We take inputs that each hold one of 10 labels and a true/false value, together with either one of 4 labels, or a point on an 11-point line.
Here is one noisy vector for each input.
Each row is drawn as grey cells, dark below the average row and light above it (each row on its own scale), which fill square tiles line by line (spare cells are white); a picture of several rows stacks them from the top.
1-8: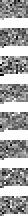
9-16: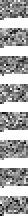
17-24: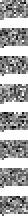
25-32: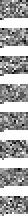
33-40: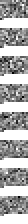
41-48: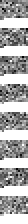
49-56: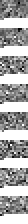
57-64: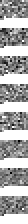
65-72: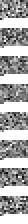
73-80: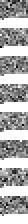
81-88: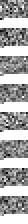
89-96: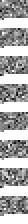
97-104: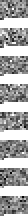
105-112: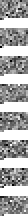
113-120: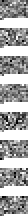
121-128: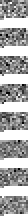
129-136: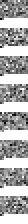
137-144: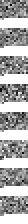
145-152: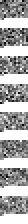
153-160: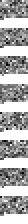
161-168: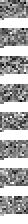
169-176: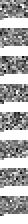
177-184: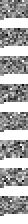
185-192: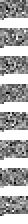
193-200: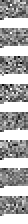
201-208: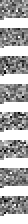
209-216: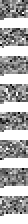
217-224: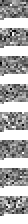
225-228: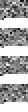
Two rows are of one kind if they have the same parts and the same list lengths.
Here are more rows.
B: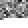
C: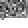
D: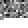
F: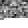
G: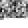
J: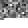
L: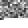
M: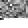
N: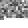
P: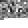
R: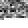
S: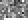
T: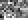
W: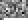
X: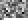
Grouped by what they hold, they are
B, F, J, S, W, X
C, D, G, L, M, N, P, R, T

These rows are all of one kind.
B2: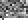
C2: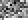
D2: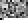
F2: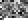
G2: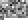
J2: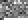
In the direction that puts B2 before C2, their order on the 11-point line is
G2, F2, D2, B2, C2, J2.
